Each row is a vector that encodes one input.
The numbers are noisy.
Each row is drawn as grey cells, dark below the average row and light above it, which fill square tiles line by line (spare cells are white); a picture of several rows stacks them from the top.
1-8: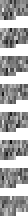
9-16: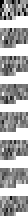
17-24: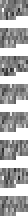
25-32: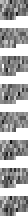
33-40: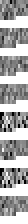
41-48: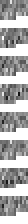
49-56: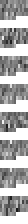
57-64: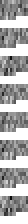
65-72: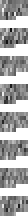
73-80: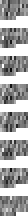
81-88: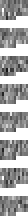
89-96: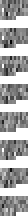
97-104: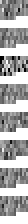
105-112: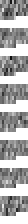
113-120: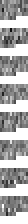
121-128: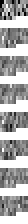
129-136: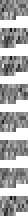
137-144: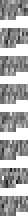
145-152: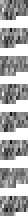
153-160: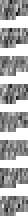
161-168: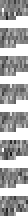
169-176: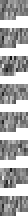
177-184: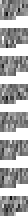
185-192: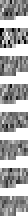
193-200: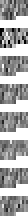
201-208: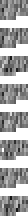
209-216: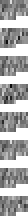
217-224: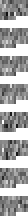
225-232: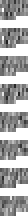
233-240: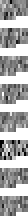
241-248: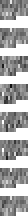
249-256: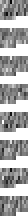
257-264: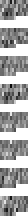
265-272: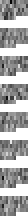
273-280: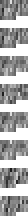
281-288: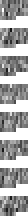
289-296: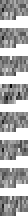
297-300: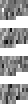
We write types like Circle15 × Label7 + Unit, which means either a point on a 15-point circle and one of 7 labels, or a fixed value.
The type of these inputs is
List2(Circle8).
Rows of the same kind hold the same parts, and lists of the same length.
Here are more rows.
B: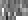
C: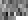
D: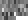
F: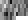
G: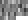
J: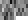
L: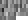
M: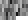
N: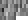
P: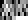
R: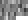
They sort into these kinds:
B, C, D, F, J, M
G, L, N, R
P

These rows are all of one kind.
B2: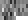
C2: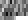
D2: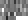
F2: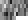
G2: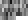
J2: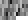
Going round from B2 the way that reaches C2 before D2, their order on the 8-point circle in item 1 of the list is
B2, F2, C2, G2, J2, D2.
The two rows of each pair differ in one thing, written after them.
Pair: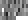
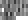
the place on the 8-point circle in item 2 of the list
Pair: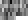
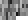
the place on the 8-point circle in item 1 of the list
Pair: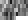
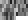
the place on the 8-point circle in item 2 of the list
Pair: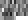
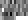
the place on the 8-point circle in item 2 of the list
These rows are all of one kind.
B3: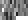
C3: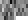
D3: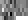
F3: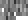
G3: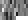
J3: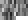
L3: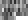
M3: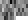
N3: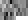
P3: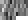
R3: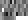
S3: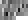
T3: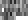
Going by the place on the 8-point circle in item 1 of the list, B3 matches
G3, J3 and P3.
